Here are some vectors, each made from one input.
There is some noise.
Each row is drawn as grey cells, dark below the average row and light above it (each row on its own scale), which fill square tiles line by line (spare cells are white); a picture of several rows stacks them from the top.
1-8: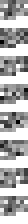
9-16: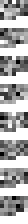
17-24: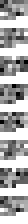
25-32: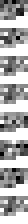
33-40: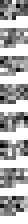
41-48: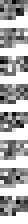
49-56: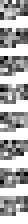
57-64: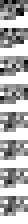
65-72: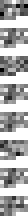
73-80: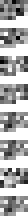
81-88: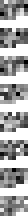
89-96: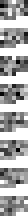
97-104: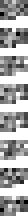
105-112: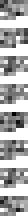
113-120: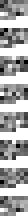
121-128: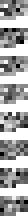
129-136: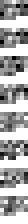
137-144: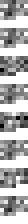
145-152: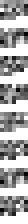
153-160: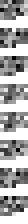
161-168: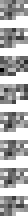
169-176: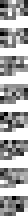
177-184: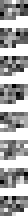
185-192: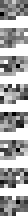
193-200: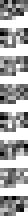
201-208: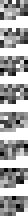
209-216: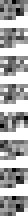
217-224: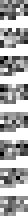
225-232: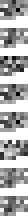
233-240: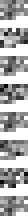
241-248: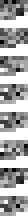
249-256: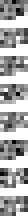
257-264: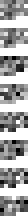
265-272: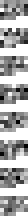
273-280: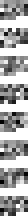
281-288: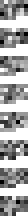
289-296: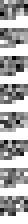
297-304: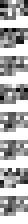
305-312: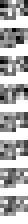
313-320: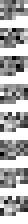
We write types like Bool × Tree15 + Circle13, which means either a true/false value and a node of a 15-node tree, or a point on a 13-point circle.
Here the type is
Label9 + Line10.
